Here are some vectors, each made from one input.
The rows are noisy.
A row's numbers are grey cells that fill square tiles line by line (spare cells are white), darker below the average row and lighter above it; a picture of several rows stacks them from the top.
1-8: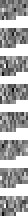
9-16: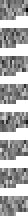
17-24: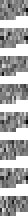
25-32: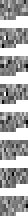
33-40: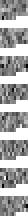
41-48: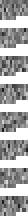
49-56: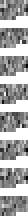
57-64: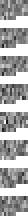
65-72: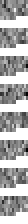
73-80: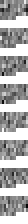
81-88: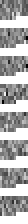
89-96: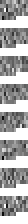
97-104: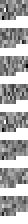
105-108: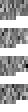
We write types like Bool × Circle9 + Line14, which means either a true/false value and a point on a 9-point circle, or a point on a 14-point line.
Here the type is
Bool × Bool × Bool + Line5 + Line8.
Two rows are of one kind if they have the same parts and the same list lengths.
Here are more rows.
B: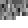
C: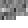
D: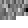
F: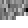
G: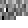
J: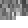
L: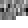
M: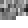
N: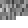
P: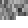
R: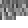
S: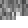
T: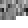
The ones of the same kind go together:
B, P
C, D, F, G, L, M, T
J, N, R, S

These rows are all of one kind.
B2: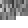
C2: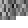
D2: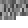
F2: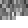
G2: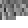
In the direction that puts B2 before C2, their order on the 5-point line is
F2, B2, G2, C2, D2.
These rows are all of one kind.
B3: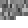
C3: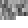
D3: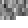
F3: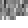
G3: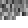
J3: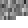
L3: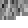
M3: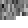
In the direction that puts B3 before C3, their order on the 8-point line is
G3, M3, L3, J3, B3, C3, D3, F3.
